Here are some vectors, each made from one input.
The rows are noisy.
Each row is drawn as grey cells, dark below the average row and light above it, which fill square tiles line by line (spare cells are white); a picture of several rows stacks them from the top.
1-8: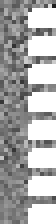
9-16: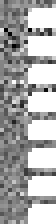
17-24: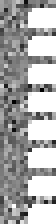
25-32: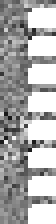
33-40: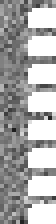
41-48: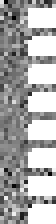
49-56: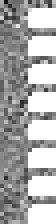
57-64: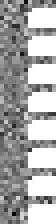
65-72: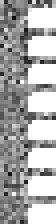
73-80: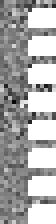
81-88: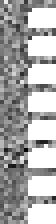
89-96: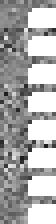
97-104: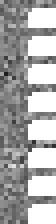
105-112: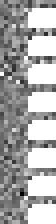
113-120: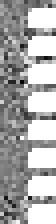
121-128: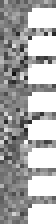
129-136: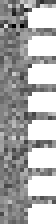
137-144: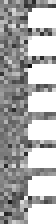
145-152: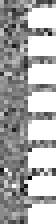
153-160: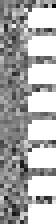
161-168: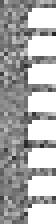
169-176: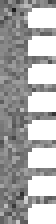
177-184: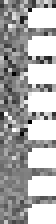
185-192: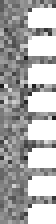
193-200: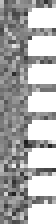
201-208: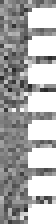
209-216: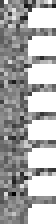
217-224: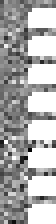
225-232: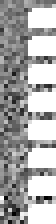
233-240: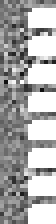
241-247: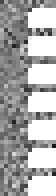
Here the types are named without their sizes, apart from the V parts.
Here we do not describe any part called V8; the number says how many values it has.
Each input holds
four true/false values and a value of V8, together with either a label, or a point on a line.
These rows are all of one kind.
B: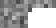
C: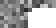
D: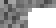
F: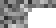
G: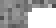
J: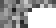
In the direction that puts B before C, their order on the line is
G, D, J, B, F, C.
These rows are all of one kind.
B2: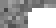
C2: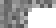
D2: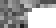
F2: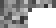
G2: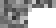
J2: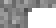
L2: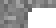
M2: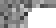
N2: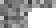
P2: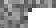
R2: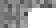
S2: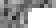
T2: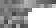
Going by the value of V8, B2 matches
D2, F2, P2 and S2.
